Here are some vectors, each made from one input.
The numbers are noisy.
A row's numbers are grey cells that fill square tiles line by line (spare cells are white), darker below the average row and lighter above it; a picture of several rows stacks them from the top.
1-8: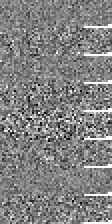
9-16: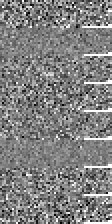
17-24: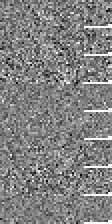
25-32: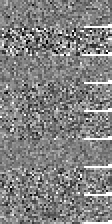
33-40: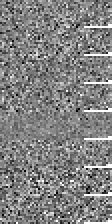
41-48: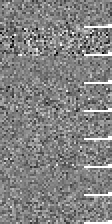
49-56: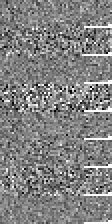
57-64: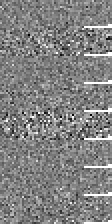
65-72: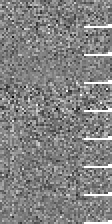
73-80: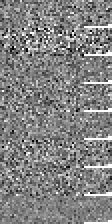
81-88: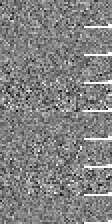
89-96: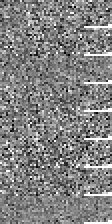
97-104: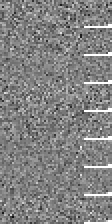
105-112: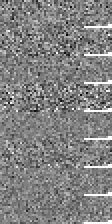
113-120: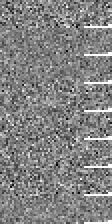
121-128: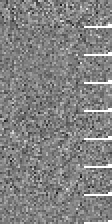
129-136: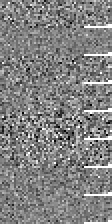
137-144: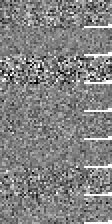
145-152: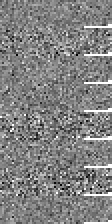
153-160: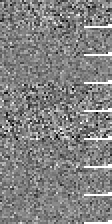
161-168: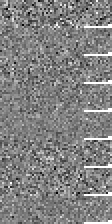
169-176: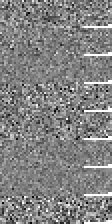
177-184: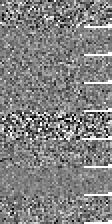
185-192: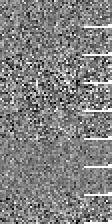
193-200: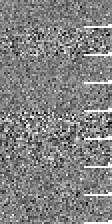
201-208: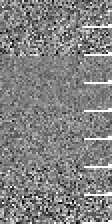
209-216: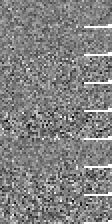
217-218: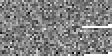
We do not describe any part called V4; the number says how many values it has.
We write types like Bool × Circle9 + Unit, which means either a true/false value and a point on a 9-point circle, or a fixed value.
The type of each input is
Bool × Bool × Bool × Bool × (Line3 × Line6 + V4) + Tree7.
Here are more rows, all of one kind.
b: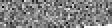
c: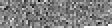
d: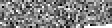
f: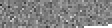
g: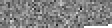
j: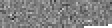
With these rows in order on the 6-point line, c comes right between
d and j.
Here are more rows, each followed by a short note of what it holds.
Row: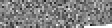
a point on a 3-point line, a point on a 6-point line and four true/false values
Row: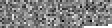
a node of a 7-node tree
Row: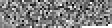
a point on a 3-point line, a point on a 6-point line and four true/false values
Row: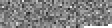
four true/false values and a value of V4
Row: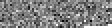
a node of a 7-node tree
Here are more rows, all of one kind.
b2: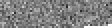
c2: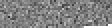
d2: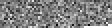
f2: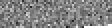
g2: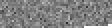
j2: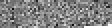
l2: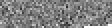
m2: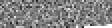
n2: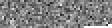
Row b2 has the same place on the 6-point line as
g2 and l2.
